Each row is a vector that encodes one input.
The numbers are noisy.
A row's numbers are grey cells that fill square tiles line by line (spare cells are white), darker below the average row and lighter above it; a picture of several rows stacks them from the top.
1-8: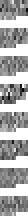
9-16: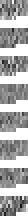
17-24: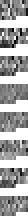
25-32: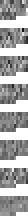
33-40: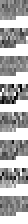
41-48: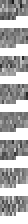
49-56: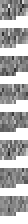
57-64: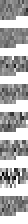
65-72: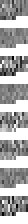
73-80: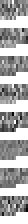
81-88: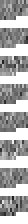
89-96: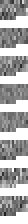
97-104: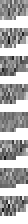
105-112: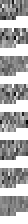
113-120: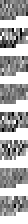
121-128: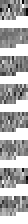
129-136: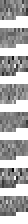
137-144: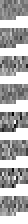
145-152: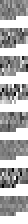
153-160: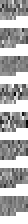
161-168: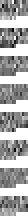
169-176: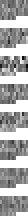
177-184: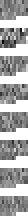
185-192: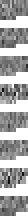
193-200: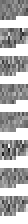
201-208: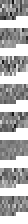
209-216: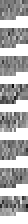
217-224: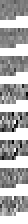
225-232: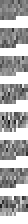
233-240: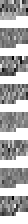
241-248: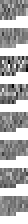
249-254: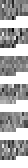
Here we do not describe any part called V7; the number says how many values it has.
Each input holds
either a true/false value and a value of V7, or a list of up to three points on a 10-point circle.
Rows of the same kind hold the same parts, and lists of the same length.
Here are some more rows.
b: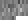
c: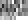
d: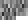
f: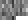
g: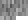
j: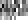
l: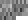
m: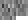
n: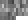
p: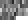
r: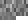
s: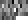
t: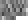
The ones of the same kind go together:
b, c, g, j, p
d, m, s
f, t
l, r
n

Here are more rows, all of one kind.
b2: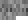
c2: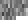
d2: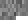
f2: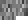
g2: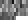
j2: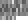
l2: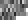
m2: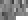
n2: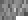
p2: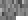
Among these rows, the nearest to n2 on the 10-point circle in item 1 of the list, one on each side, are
f2 and m2.
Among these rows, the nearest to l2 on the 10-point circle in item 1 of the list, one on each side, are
b2 and j2.
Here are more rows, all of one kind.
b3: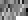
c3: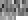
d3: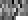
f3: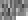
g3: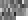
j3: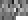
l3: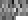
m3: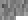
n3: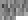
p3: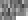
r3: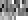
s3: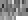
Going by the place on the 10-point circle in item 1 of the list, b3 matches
f3, p3 and s3.
